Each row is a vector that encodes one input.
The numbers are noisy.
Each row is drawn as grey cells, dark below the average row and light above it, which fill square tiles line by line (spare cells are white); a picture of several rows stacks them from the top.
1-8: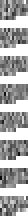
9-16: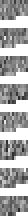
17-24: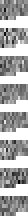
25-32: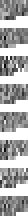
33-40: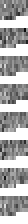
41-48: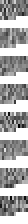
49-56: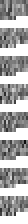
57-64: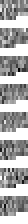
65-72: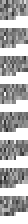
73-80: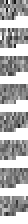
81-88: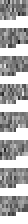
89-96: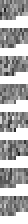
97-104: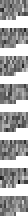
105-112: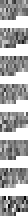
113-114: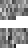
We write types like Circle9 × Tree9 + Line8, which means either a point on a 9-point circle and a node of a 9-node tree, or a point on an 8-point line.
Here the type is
(Label6 + Line11) × Line5.
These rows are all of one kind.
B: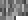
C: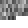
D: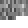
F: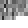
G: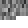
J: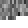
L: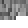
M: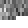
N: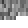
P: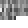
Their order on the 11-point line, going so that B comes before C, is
G, N, F, M, P, L, J, B, D, C.
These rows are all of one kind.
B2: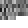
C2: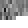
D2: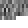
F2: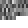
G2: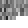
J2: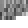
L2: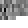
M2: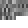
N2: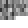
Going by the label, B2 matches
F2, J2 and M2.
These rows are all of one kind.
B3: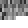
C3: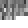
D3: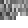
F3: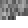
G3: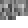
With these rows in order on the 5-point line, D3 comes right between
B3 and G3.
